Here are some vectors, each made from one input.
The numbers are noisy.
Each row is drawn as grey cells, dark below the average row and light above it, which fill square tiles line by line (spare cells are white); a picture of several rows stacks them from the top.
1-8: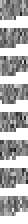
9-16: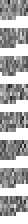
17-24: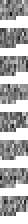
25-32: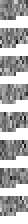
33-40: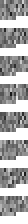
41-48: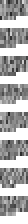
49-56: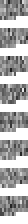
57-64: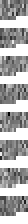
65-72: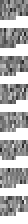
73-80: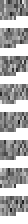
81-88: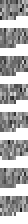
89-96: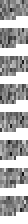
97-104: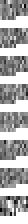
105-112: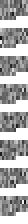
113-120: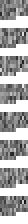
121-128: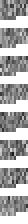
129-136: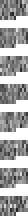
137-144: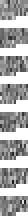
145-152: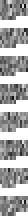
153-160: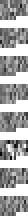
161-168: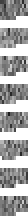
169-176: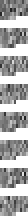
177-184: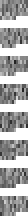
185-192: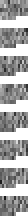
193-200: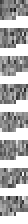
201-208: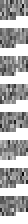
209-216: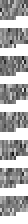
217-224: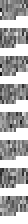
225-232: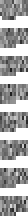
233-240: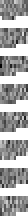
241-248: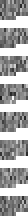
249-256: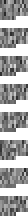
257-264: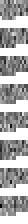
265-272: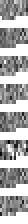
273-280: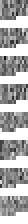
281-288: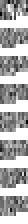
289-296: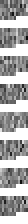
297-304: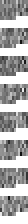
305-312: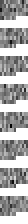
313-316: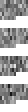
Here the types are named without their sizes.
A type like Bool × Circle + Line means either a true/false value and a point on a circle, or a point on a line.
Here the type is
List(Line).
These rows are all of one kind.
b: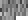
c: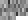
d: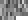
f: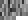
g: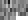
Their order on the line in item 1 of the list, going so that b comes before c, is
d, b, c, g, f.
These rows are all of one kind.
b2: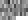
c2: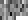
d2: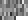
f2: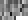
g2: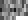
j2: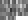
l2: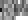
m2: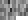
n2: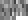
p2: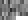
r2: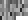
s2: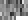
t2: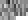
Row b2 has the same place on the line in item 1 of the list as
l2 and t2.
